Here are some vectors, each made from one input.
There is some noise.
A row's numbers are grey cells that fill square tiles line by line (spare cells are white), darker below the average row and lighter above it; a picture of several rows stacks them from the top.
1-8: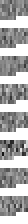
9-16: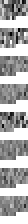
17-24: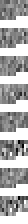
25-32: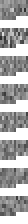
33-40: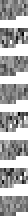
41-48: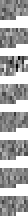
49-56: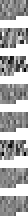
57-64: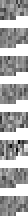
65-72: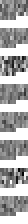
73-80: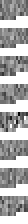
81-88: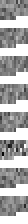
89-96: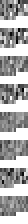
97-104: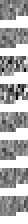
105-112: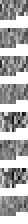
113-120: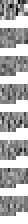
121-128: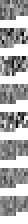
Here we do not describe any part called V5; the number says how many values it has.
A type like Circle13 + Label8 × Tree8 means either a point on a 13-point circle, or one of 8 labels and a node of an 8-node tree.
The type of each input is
Bool × Bool × Bool × List2(V5) + List2(Line4).
